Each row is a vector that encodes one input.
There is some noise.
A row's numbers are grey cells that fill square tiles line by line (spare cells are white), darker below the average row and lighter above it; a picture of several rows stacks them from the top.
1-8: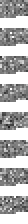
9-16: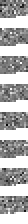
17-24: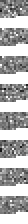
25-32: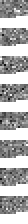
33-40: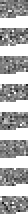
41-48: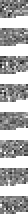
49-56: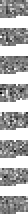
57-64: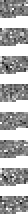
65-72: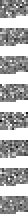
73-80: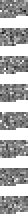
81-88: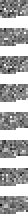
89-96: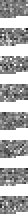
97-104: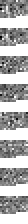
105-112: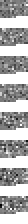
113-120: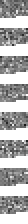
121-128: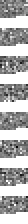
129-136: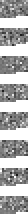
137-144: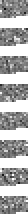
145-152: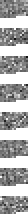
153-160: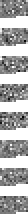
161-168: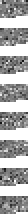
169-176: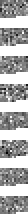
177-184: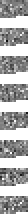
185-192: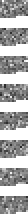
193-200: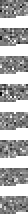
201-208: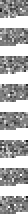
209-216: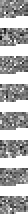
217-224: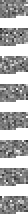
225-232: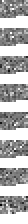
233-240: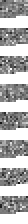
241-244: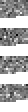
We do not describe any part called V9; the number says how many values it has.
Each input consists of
one of 5 labels, four true/false values and two values of V9.
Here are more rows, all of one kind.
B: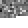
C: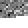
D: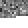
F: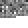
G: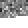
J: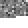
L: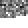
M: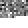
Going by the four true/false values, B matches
D and G.
